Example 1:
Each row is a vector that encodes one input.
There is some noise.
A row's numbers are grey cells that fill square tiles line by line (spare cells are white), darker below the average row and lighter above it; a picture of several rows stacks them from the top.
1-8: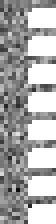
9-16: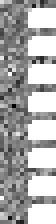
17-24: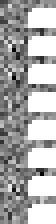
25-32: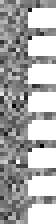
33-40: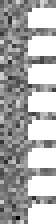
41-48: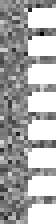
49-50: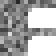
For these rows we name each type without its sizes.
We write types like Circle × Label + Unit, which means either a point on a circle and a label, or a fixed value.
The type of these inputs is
Bool × Bool × Bool × (Tree + Unit).
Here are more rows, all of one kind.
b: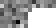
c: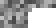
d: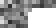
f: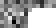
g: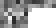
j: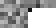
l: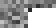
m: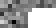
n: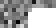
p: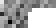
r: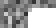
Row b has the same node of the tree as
c, g, n and r.
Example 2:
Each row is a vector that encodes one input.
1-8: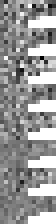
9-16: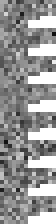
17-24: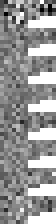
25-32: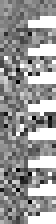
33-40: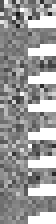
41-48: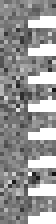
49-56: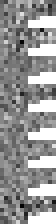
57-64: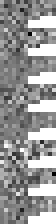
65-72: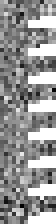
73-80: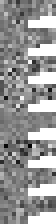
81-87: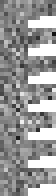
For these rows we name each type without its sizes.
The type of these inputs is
List(Line).
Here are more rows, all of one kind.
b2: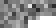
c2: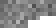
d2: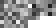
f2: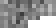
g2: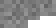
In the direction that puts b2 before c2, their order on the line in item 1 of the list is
b2, f2, d2, c2, g2.
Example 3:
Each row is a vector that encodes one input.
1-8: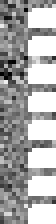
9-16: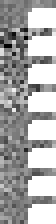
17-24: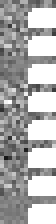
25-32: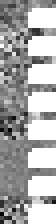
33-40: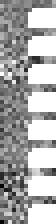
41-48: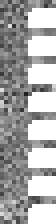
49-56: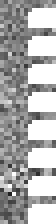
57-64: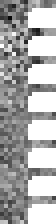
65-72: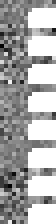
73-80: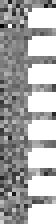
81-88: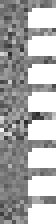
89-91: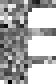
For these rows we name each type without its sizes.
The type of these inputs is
(Circle + Unit) × Line.
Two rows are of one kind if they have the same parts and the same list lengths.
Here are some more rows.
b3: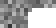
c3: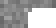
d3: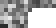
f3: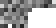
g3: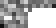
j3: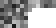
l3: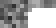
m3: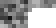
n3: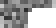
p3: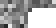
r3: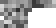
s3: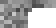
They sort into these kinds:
b3, j3
c3, d3, f3, g3, l3, m3, n3, p3, r3, s3

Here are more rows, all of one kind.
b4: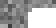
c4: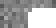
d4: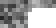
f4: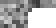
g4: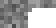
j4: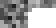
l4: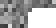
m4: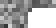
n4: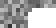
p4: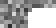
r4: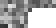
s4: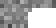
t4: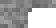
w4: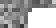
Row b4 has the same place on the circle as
c4, f4, r4 and t4.
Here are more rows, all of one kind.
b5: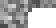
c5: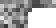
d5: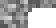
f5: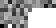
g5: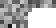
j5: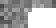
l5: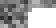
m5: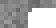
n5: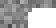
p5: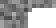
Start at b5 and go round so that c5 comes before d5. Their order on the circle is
b5, c5, d5, p5, f5, n5, m5, j5, g5, l5.
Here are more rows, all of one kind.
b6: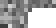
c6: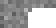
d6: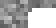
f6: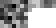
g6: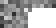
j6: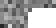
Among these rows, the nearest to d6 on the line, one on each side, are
f6 and j6.
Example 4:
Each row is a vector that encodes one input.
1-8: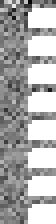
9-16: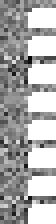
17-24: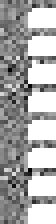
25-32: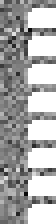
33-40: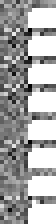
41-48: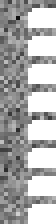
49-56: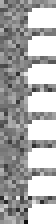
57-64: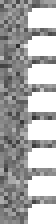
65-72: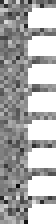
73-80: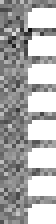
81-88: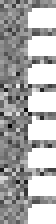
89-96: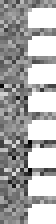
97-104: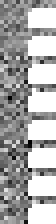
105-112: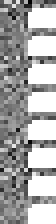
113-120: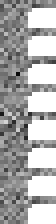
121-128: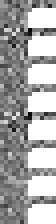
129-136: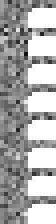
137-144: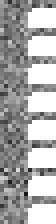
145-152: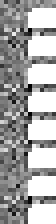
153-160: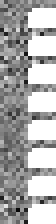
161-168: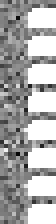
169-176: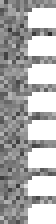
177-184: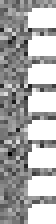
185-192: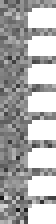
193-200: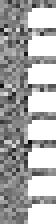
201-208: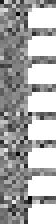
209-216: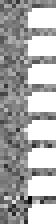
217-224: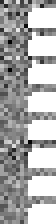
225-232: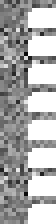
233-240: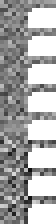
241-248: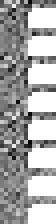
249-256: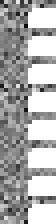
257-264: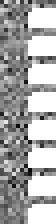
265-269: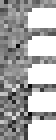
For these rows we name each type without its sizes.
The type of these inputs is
Circle + Line.
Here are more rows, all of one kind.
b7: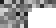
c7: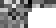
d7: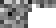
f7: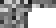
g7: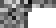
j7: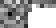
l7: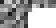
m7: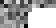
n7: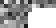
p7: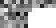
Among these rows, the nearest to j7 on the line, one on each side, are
d7 and l7.
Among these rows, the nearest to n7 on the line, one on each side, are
d7 and m7.
